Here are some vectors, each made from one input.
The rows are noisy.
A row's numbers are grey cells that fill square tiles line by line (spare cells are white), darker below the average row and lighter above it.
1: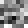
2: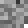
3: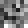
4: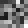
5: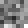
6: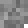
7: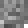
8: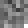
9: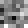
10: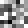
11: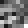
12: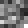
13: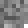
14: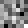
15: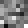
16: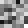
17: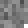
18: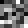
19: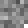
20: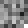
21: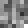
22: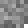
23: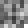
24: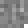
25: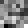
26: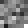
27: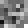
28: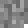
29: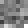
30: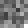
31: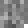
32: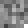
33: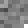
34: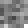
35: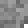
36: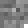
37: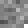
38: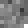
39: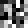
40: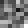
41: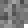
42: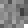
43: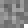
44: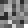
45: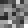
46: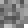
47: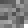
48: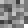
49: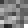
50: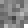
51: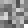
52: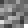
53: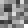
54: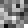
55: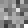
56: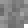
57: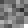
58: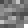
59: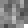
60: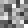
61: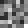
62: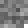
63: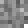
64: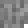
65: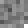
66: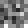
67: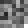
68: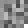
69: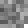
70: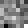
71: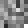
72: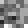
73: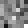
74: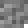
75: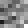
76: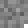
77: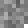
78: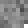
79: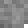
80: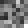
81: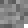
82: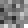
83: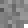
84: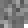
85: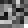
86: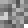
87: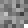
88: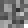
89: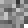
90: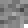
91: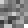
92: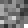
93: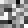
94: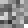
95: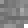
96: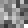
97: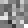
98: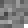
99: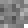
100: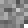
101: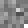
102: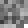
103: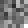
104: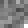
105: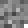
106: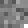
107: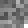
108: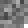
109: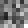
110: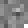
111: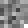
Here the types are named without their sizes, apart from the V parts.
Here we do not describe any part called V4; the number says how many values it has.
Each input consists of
a value of V4, together with either a node of a tree, or four true/false values.
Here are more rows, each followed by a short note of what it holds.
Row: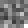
a node of a tree and a value of V4
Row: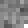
a node of a tree and a value of V4
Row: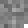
four true/false values and a value of V4
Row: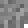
four true/false values and a value of V4
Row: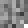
four true/false values and a value of V4
